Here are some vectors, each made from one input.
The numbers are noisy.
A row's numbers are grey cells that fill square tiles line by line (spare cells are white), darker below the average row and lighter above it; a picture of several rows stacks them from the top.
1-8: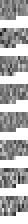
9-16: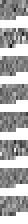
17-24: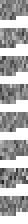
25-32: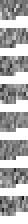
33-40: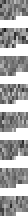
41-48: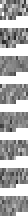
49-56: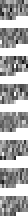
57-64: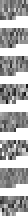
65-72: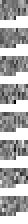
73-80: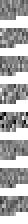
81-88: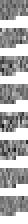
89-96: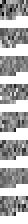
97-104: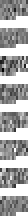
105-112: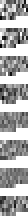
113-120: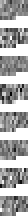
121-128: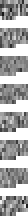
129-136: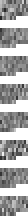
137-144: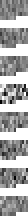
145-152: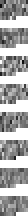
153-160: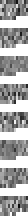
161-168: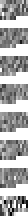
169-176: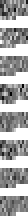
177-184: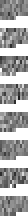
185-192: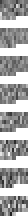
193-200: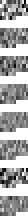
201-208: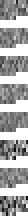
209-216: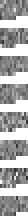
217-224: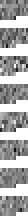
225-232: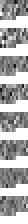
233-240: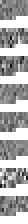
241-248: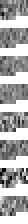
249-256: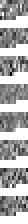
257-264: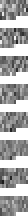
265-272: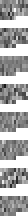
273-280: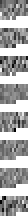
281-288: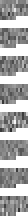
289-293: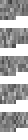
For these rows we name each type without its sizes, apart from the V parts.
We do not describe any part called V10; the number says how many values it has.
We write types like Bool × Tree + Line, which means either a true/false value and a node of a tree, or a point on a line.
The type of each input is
(Bool × Bool × Bool × Bool × Bool × V10 + Unit) × Label × Label × Label.
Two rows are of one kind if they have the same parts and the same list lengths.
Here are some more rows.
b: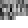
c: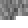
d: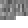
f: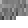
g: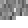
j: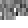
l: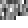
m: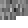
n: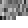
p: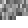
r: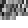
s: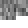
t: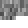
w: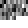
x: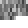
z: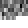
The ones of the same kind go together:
b, c, d, f, g, l, m, n, p, r, s, t, w, x
j, z

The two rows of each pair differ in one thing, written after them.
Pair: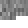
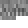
the value of V10
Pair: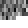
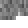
one of the five true/false values
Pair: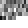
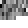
one of the three labels
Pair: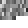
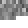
one of the three labels
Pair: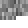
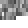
one of the three labels
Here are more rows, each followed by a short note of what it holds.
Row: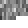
three labels, five true/false values and a value of V10
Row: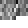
three labels
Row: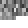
three labels
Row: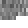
three labels, five true/false values and a value of V10
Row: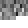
three labels
